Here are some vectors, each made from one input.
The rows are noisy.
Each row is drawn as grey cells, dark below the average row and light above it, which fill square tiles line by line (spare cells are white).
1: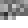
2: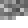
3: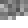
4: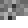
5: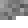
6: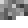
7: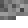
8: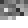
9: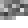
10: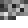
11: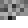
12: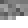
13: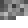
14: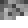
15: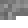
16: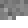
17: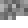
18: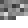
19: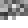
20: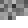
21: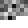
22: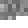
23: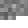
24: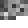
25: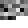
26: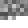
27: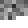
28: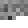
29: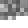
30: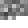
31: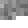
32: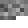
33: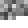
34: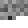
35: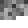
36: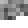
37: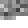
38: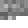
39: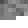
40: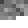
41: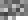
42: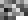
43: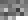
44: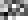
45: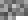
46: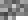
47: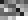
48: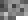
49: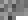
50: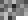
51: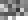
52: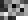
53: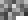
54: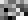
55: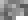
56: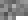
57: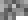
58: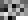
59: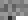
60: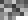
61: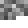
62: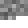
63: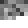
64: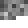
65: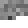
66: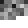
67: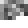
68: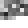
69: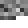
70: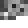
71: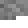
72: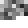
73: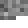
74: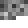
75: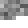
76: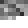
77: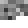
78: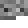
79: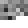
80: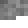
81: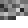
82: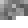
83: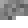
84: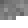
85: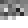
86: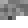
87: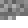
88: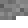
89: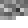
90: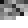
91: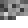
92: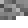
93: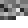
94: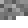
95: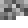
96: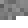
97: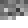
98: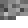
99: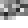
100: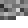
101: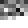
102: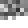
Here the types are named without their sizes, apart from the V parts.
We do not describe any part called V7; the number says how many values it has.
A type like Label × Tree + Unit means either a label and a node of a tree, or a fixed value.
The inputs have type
Line × V7 + List(Circle).
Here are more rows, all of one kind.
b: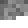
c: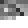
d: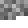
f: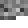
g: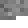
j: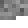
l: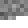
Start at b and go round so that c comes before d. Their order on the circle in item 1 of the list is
b, l, g, j, c, d, f.
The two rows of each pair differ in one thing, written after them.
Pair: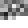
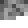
the place on the circle in item 1 of the list
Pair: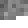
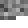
the place on the circle in item 1 of the list
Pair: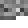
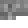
the place on the circle in item 1 of the list
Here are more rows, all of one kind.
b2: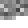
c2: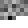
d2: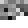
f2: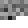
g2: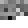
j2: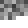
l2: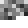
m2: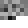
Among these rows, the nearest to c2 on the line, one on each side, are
b2 and m2.
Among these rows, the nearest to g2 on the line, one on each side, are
d2 and f2.
